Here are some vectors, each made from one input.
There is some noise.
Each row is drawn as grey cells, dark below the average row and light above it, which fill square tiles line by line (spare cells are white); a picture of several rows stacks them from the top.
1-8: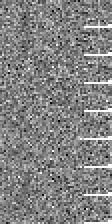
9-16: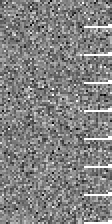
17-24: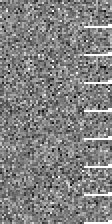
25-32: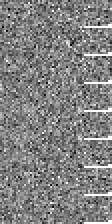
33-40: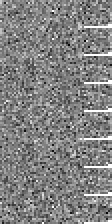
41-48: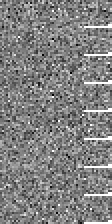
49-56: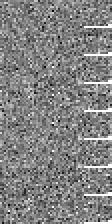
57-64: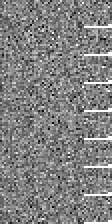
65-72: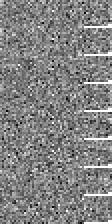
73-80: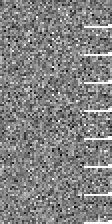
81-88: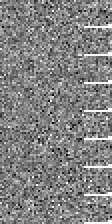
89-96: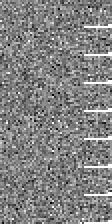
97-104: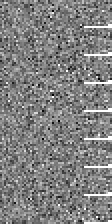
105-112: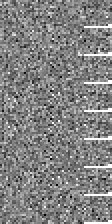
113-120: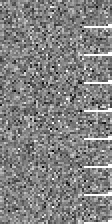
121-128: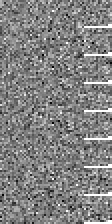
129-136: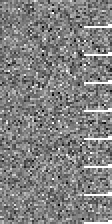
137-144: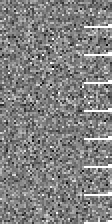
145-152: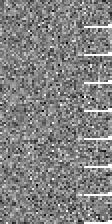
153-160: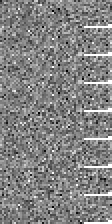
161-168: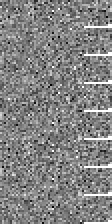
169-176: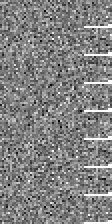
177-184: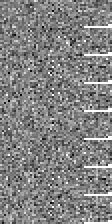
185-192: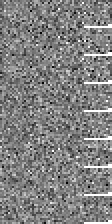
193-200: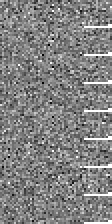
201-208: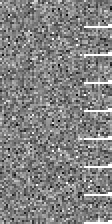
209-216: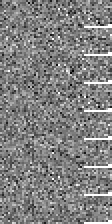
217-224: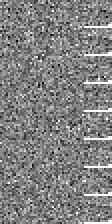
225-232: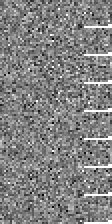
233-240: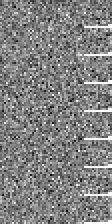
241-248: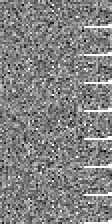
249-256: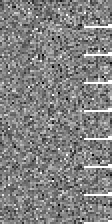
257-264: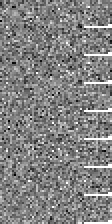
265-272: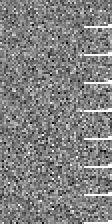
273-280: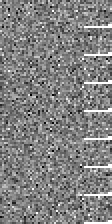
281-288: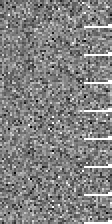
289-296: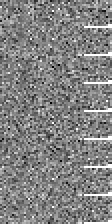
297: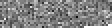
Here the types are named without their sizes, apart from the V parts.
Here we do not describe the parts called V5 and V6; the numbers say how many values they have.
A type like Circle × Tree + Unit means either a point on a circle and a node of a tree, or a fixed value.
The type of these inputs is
(Circle + Unit) × ((Circle + Unit) × Tree + List(V6) × V5).
